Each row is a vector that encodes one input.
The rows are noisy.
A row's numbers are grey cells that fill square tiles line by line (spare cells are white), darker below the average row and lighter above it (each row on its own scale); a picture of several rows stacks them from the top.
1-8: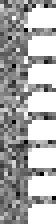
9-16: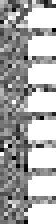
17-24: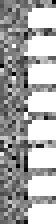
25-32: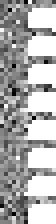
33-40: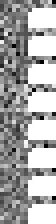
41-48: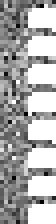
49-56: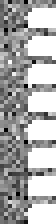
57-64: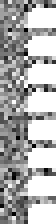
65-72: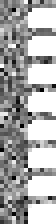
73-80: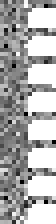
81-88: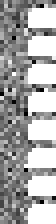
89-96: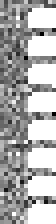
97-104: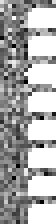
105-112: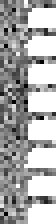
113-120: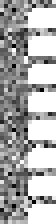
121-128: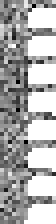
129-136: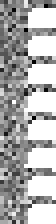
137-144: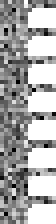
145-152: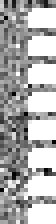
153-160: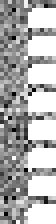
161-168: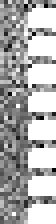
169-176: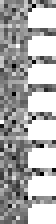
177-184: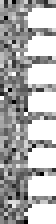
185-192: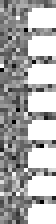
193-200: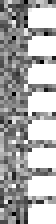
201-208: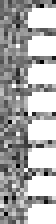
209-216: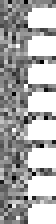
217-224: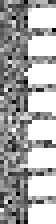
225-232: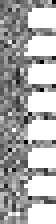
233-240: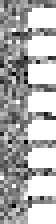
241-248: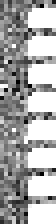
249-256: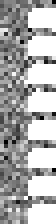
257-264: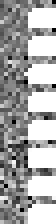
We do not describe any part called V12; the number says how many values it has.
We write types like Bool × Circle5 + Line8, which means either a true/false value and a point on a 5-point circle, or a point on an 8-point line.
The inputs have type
Bool × V12 + Line7.
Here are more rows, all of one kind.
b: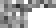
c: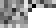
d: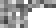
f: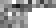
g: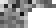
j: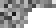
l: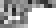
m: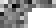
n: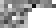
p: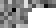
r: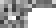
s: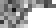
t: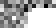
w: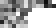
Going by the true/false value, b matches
j, n, s and t.
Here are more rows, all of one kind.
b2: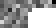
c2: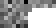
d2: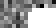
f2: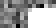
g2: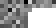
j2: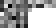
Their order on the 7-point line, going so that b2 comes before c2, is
j2, f2, d2, b2, g2, c2.
